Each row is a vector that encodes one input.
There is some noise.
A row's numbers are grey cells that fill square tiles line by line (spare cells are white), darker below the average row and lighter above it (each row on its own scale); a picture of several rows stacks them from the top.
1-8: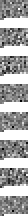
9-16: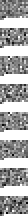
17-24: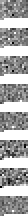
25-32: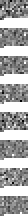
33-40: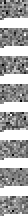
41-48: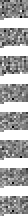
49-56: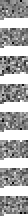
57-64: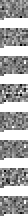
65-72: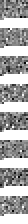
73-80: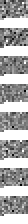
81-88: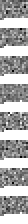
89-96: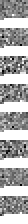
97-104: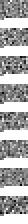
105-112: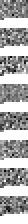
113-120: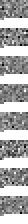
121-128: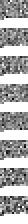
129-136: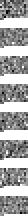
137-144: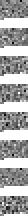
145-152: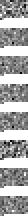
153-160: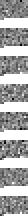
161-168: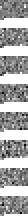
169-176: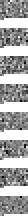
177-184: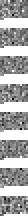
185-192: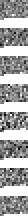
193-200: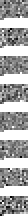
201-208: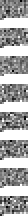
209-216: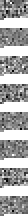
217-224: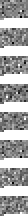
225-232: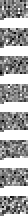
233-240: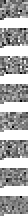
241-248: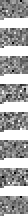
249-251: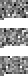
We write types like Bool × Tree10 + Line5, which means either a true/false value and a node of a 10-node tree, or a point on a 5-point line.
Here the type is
Label8 × Label8 + Label9 + Line3 × Line3.
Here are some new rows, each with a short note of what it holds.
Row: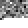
two labels (each one of 8)
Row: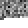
two labels (each one of 8)
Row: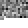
one of 9 labels
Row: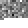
a point on each of two 3-point lines
